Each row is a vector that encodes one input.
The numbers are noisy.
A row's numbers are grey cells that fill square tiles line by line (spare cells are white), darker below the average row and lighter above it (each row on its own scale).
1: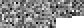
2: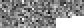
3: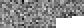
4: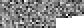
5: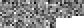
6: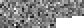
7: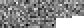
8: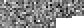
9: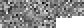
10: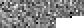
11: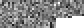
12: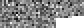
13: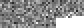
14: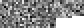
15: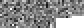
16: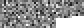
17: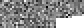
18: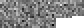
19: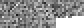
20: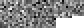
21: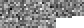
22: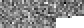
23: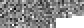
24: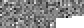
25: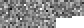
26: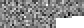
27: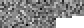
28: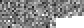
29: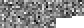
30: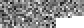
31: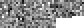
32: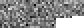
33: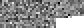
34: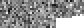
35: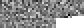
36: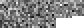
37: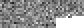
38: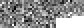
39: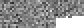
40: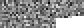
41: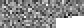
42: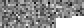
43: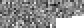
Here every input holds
a node of an 8-node tree.
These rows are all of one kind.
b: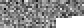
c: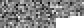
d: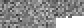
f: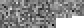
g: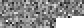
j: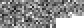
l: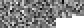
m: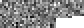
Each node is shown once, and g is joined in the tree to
b, j and l.
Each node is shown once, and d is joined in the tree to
j.
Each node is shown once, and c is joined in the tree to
b.
